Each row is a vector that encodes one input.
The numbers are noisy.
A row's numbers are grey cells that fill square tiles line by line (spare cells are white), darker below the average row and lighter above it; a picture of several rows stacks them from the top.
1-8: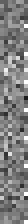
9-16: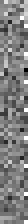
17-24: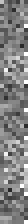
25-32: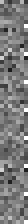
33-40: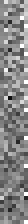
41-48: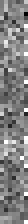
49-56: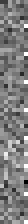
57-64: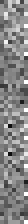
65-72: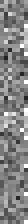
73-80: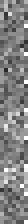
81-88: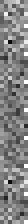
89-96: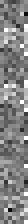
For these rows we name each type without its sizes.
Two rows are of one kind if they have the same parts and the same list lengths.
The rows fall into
2 kinds.
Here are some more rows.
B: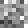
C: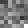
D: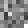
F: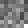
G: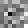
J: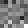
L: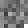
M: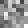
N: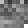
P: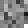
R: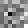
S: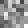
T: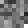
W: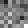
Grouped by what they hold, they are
B, G, M, R, S
C, D, F, J, L, N, P, T, W

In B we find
a point on a line.
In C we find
a point on a line and a node of a tree.
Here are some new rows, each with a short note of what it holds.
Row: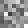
a point on a line
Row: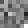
a point on a line and a node of a tree
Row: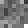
a point on a line and a node of a tree
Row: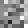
a point on a line
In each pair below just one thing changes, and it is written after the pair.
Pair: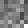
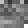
the place on the line
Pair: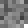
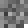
the place on the line
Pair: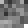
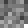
the place on the line
